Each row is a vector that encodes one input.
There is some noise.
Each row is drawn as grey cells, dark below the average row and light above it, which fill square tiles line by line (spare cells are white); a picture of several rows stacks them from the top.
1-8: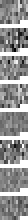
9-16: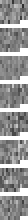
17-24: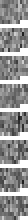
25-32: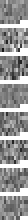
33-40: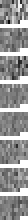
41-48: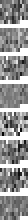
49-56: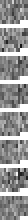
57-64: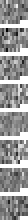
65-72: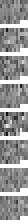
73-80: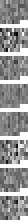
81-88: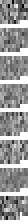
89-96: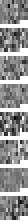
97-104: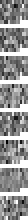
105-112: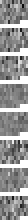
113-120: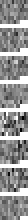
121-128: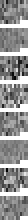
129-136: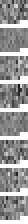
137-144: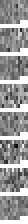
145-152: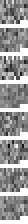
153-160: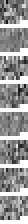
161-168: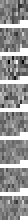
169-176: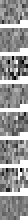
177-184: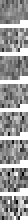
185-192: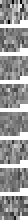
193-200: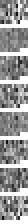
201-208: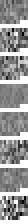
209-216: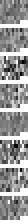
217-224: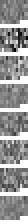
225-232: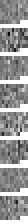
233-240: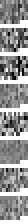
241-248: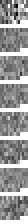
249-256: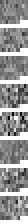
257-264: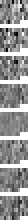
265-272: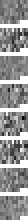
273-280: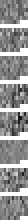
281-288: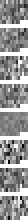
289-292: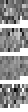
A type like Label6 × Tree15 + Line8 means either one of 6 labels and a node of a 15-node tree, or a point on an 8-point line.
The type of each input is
Circle11 × Line9 × List2(Line7).
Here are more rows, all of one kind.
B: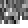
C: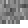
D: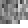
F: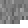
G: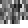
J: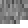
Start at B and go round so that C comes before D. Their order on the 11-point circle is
B, J, C, D, F, G.
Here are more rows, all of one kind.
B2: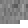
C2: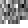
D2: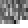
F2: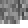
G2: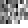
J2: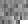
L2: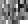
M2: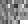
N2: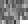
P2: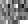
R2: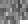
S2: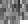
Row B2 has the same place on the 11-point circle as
G2 and P2.
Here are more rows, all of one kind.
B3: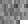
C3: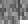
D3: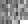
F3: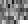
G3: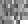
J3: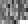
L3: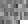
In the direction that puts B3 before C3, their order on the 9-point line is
L3, D3, F3, J3, B3, G3, C3.
